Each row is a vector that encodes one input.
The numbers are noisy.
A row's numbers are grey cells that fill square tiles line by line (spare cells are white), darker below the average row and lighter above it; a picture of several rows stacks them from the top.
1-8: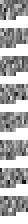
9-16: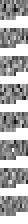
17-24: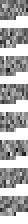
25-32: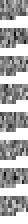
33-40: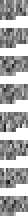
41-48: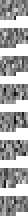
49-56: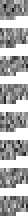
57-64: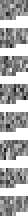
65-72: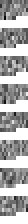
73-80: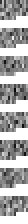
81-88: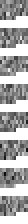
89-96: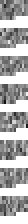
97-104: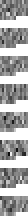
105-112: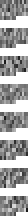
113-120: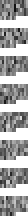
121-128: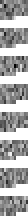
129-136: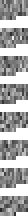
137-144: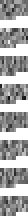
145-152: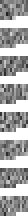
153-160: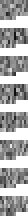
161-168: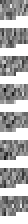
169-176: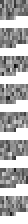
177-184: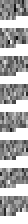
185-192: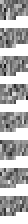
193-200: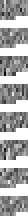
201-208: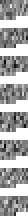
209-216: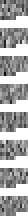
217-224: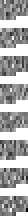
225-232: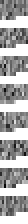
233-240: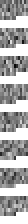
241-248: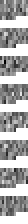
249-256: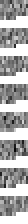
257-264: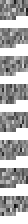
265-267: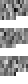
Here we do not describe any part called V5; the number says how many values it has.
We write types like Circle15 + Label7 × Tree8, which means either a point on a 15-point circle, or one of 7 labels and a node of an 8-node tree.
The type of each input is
(Label8 + Line4) × V5 + Label9 × Label9.
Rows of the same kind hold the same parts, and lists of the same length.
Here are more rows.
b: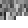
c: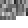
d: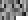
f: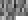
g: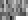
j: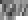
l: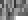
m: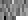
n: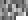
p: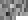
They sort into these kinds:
b, c, m, n
d
f, g, j, l, p

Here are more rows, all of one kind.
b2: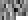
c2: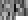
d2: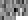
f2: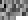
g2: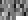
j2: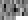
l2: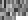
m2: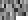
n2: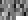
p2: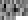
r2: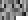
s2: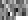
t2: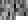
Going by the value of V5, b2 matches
m2 and r2.
